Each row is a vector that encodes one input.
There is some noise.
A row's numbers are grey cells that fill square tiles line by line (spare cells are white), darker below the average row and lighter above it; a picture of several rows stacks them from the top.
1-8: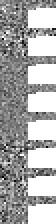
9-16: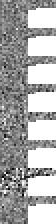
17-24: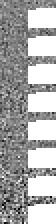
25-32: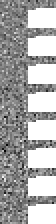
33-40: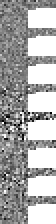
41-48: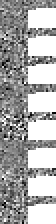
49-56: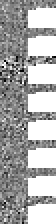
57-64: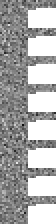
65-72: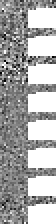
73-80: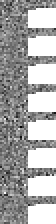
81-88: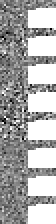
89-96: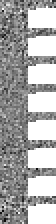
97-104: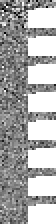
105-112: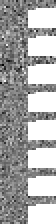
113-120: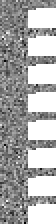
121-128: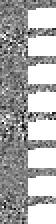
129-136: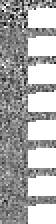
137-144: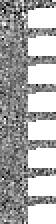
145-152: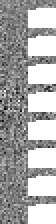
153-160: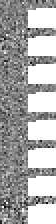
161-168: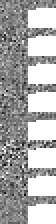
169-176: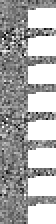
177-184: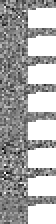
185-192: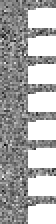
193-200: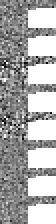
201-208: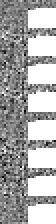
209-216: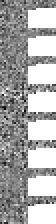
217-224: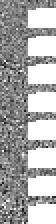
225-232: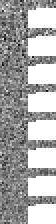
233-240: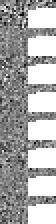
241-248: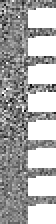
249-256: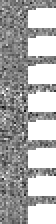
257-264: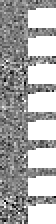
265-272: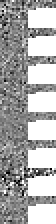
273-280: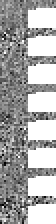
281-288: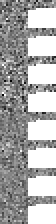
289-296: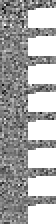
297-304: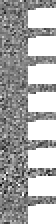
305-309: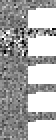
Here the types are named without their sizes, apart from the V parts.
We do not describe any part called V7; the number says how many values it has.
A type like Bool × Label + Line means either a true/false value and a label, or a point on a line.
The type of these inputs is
(Label + Tree) × (Line + V7).
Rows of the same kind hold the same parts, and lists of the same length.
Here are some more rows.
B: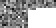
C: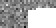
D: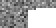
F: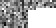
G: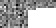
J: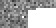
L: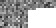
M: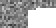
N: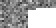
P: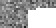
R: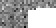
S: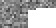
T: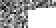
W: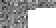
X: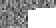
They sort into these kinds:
B, G, L, X
C, D, F, R
J, M, P, S
N, T, W

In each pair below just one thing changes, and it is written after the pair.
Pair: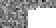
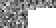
the place on the line
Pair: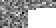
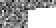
the label
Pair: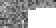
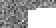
the place on the line
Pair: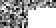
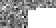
the label
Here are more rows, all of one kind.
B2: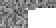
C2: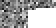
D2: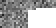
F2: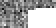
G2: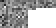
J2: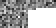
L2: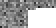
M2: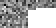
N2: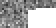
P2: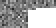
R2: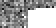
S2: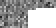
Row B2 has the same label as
F2 and N2.
